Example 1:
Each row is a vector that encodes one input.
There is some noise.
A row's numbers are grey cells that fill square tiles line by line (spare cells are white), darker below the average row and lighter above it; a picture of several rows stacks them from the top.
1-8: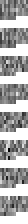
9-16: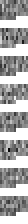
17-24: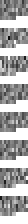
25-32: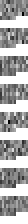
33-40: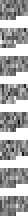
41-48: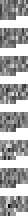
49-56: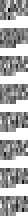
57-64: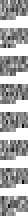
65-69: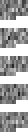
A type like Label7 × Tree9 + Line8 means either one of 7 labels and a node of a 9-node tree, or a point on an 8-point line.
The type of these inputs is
Line8 + Line9.
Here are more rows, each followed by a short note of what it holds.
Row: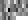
a point on an 8-point line
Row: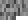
a point on a 9-point line
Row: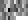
a point on an 8-point line
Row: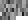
a point on an 8-point line
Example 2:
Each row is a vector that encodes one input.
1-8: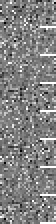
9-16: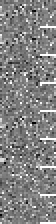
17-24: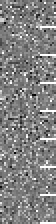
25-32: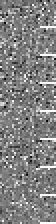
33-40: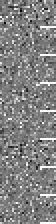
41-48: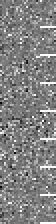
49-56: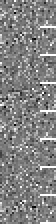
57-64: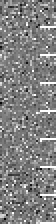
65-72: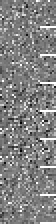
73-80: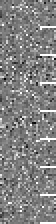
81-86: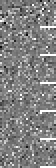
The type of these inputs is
Circle6 + Circle9.
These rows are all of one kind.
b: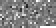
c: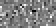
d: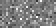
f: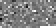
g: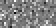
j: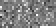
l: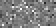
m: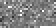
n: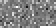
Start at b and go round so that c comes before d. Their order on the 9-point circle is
b, g, c, j, l, d, m, f, n.
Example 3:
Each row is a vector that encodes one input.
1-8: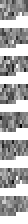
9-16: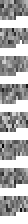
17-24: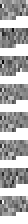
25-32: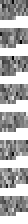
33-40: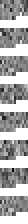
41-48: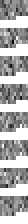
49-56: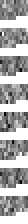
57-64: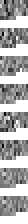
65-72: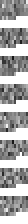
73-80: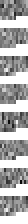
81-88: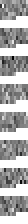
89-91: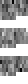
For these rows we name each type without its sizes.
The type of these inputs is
Line × (Tree + Unit).
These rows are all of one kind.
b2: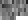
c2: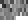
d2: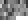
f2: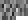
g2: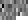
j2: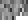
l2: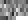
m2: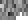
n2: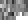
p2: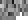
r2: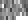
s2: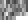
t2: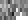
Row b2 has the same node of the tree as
c2, g2 and j2.
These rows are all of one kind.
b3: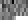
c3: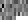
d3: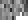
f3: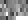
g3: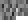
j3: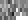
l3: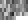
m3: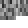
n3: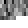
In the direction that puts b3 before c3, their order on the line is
n3, f3, l3, j3, d3, m3, b3, g3, c3.
